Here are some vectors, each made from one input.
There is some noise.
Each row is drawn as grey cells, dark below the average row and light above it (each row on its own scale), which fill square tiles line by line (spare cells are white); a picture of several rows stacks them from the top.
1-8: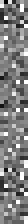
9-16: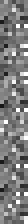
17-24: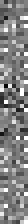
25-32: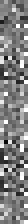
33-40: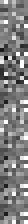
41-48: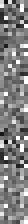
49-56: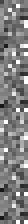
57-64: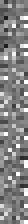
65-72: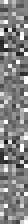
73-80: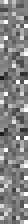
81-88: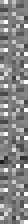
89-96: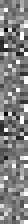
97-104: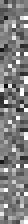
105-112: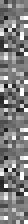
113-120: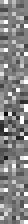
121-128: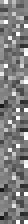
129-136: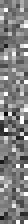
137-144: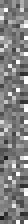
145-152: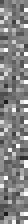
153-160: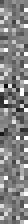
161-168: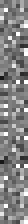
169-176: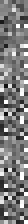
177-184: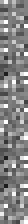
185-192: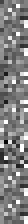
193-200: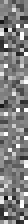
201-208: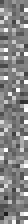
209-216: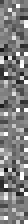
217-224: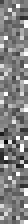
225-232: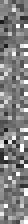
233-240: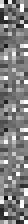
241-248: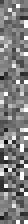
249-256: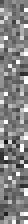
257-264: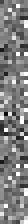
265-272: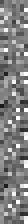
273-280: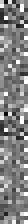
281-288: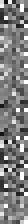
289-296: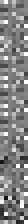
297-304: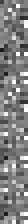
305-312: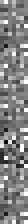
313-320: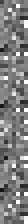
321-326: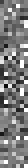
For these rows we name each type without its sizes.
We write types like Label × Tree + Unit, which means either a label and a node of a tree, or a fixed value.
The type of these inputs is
Label.
